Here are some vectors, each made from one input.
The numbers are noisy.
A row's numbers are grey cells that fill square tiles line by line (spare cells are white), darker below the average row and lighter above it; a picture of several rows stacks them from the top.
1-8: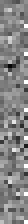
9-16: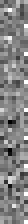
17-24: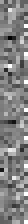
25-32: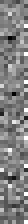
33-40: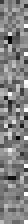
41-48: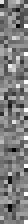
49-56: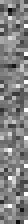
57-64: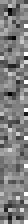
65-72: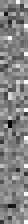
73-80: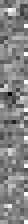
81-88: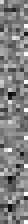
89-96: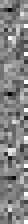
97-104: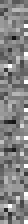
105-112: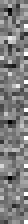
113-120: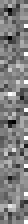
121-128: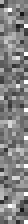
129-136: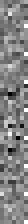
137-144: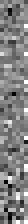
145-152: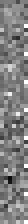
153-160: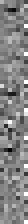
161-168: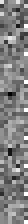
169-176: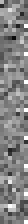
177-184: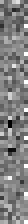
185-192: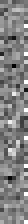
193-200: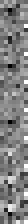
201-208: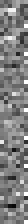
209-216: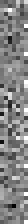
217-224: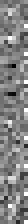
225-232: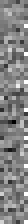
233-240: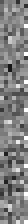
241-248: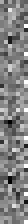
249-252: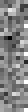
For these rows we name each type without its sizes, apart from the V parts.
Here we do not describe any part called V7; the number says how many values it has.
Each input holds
a point on a line, together with either a label and a point on a line, or a list of values of V7.
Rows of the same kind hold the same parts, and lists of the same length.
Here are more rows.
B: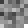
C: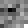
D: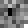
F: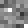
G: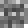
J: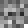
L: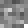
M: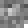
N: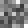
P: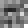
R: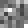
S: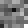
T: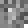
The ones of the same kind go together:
B, F, J, L, R
C, D, G, N, P, S
M
T

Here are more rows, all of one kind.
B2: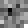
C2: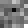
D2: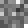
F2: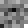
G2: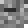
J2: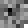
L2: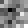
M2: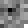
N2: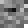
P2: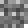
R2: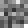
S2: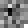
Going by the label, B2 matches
F2, L2 and M2.
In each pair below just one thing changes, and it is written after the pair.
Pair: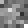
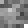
the value of V7 in item 1 of the list
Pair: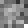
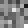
the place on the line
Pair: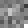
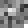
the place on the line
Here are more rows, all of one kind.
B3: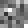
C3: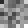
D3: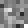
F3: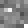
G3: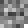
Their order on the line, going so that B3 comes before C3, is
B3, F3, D3, C3, G3.
